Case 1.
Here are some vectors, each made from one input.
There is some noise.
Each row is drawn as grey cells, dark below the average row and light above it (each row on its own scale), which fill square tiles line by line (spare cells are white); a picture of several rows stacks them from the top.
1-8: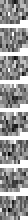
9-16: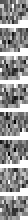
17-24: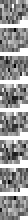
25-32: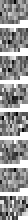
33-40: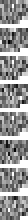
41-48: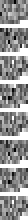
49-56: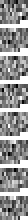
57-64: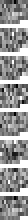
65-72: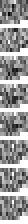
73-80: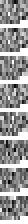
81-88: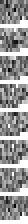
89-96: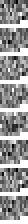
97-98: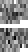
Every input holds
three true/false values.
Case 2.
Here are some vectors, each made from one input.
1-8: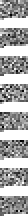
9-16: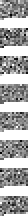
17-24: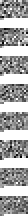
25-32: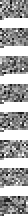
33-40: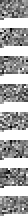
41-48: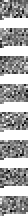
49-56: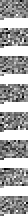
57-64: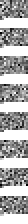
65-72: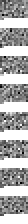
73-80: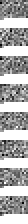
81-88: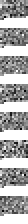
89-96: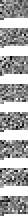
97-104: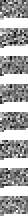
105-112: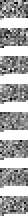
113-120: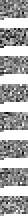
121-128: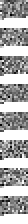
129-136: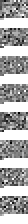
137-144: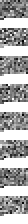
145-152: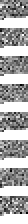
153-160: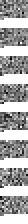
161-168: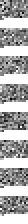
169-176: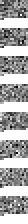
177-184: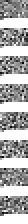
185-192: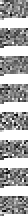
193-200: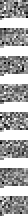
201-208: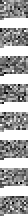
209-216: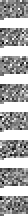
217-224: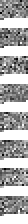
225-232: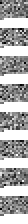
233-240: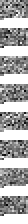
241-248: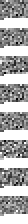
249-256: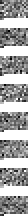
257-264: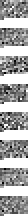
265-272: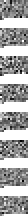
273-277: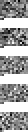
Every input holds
one of 7 labels.
